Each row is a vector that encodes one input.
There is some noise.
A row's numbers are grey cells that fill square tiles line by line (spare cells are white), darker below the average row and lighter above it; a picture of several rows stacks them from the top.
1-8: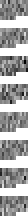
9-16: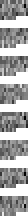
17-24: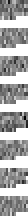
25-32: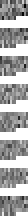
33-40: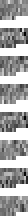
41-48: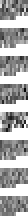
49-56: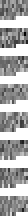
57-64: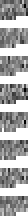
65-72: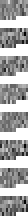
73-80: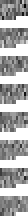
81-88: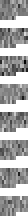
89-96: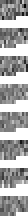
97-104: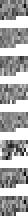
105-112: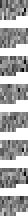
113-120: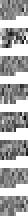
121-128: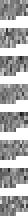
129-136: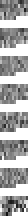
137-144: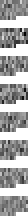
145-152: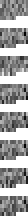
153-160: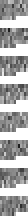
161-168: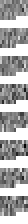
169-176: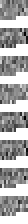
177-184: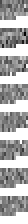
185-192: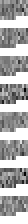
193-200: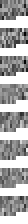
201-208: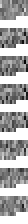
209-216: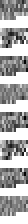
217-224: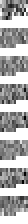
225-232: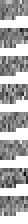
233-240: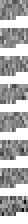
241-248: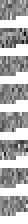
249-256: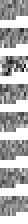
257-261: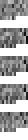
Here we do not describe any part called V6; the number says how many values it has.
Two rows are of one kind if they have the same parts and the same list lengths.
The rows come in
4 kinds.
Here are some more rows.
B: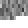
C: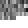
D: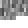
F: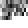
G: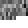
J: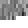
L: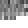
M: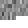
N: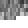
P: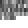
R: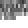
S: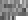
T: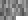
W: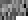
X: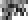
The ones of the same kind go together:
B, D, J, M, S, T
C, L, N, P, R
F, X
G, W

